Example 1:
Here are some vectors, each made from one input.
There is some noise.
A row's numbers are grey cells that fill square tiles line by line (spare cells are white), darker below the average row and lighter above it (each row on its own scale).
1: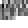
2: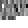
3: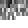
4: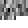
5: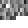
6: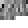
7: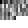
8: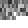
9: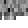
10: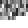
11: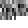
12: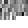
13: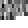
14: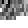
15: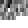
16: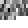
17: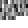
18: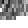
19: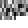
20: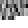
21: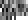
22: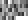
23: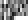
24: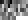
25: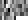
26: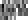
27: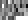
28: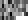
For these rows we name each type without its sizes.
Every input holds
a point on a line.
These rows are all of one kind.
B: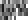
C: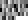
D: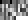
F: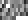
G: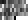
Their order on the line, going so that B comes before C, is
F, B, G, D, C.
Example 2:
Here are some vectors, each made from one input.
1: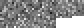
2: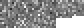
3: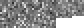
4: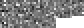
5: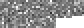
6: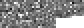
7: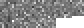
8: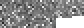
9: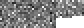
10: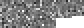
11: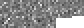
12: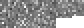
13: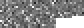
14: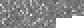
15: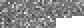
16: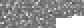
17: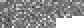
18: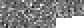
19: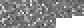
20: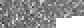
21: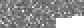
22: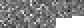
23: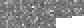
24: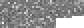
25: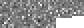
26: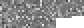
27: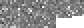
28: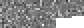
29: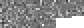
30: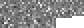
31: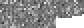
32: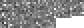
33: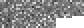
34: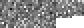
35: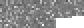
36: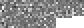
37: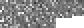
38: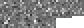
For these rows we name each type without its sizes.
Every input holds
a label.
